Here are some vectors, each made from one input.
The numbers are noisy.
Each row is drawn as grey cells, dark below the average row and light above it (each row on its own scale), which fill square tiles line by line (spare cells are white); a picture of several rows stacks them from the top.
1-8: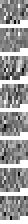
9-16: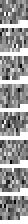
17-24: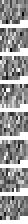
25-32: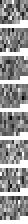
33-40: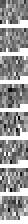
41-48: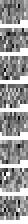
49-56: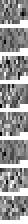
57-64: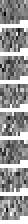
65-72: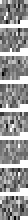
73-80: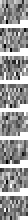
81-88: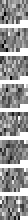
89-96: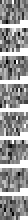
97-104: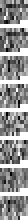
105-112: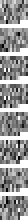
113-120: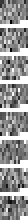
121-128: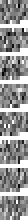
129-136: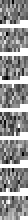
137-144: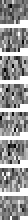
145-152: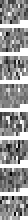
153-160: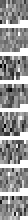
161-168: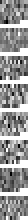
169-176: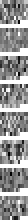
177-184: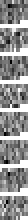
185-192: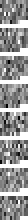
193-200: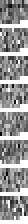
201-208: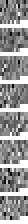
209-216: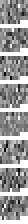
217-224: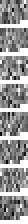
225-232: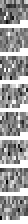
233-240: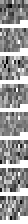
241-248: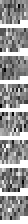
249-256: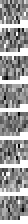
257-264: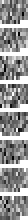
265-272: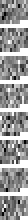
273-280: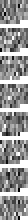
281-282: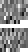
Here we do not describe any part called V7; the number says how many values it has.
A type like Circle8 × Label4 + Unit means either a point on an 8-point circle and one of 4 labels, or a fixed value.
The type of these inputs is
Bool × Label8 + Label6 × List2(V7).
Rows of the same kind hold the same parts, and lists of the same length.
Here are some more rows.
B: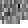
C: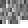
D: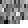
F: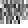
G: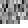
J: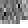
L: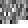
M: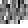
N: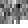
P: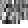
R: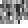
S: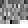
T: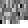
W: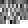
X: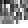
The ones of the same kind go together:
B, D, J, N
C, L, S, T, W
F, G, M, P, R
X

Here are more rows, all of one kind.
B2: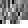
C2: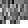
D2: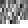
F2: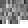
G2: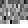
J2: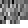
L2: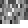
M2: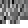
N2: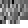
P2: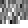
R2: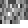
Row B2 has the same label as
C2, J2, M2 and N2.
